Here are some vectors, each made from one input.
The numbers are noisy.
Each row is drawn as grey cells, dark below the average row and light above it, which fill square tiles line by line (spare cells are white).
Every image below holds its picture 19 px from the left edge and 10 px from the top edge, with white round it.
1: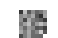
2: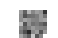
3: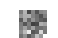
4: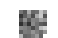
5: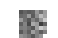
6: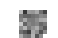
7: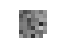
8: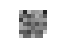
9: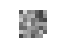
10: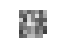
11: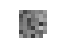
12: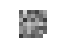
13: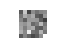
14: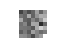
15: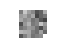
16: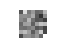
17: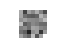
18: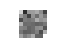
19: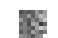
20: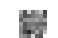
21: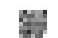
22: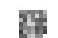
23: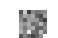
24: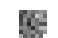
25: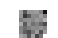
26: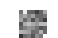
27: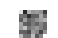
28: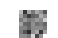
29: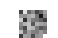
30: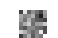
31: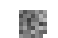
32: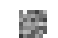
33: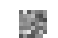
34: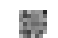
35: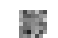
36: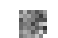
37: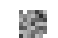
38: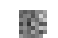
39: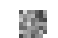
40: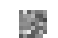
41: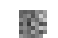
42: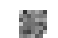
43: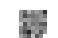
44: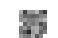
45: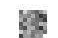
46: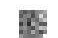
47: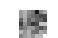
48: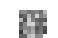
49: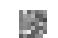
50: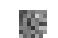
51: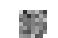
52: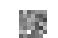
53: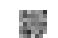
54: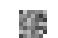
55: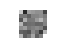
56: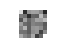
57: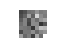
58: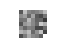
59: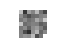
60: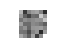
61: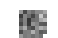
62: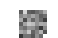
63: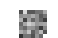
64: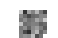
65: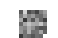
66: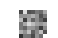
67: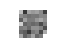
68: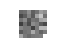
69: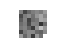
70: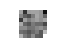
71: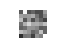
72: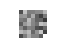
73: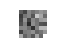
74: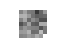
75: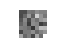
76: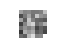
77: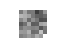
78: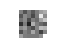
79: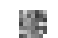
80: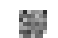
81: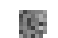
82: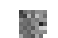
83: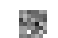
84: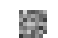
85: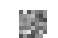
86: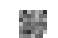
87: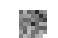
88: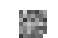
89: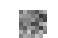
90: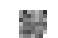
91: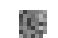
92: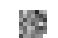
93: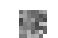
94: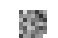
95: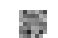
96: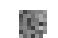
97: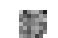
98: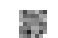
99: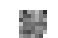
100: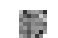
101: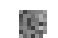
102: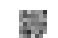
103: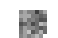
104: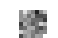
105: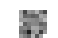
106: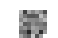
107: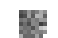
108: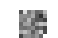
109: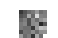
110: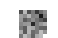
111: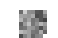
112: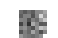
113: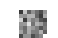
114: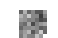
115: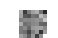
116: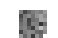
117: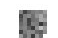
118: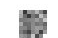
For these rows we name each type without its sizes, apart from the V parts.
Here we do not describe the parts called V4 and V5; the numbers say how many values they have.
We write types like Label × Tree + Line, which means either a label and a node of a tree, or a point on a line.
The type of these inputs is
Bool × V4 × V5 + List(Circle).
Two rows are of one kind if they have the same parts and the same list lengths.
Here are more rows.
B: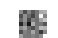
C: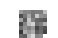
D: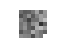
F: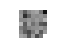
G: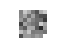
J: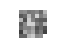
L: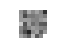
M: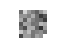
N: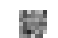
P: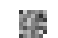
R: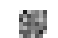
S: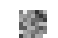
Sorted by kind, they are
B, D
C, J
F, L, N, R
G, M, P, S

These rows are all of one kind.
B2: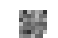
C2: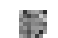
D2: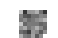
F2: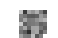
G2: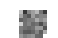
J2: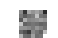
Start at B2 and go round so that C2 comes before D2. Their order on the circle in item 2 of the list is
B2, G2, C2, D2, J2, F2.
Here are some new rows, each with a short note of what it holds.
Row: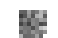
a list of one item
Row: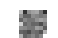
a list of two items
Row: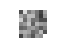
a true/false value, a value of V4 and a value of V5
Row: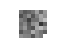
a list of one item
